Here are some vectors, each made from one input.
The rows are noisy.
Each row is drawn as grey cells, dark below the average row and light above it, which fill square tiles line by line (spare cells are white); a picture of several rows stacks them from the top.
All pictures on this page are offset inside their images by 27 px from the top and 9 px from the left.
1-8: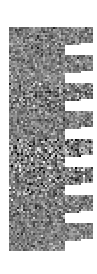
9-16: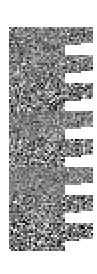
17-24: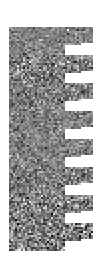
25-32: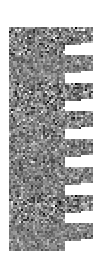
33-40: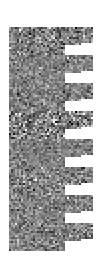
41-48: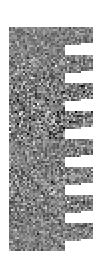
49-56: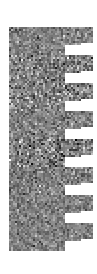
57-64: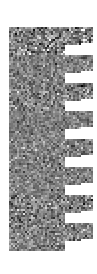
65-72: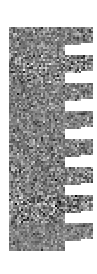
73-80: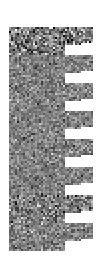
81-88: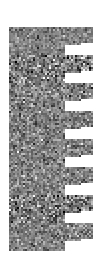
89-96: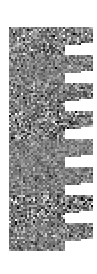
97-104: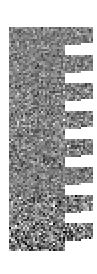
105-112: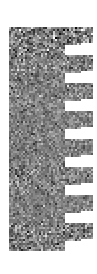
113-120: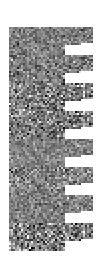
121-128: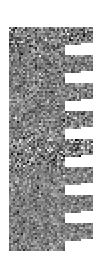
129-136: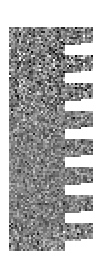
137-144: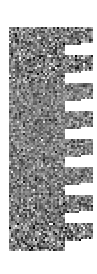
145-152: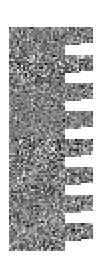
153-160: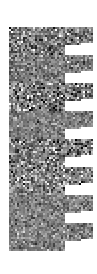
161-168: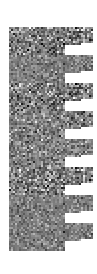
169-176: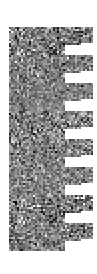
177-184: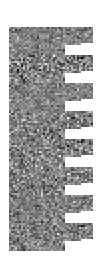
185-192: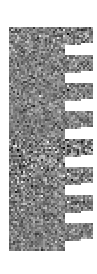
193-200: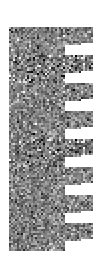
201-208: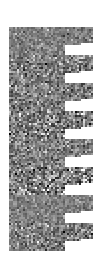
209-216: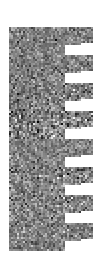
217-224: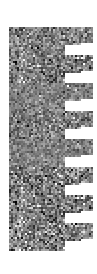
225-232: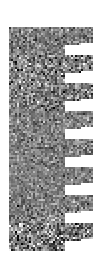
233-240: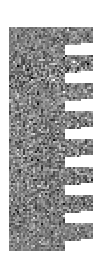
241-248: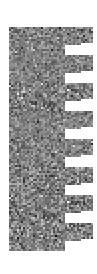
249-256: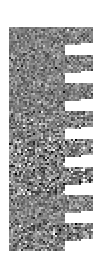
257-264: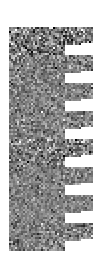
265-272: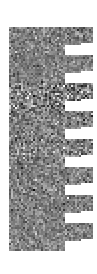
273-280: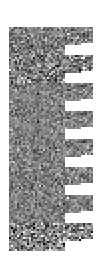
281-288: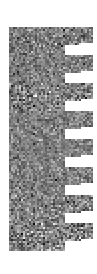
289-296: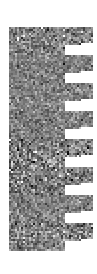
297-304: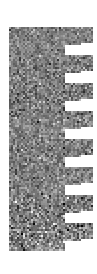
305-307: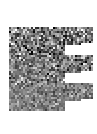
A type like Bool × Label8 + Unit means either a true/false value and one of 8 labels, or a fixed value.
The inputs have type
Circle8 × (Line18 × Line19 + Unit) + Circle10 + Unit.
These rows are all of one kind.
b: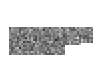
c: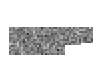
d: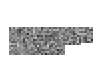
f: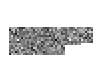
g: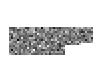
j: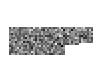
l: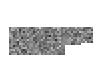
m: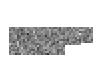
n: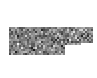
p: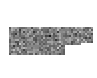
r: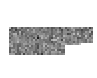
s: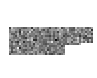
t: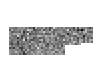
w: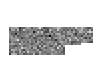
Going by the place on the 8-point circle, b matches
f, j, s and t.
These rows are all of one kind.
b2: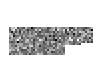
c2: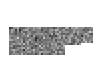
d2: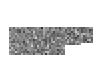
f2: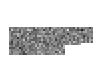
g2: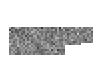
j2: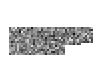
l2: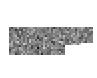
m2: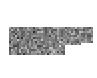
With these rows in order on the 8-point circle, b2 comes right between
f2 and j2.
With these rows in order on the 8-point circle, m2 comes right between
c2 and f2.
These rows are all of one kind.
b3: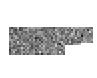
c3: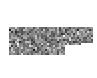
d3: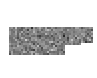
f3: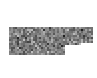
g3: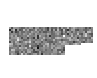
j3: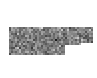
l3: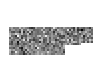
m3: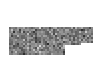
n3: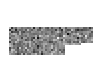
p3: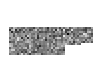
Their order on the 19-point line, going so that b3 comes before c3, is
b3, m3, c3, l3, n3, g3, f3, p3, d3, j3.
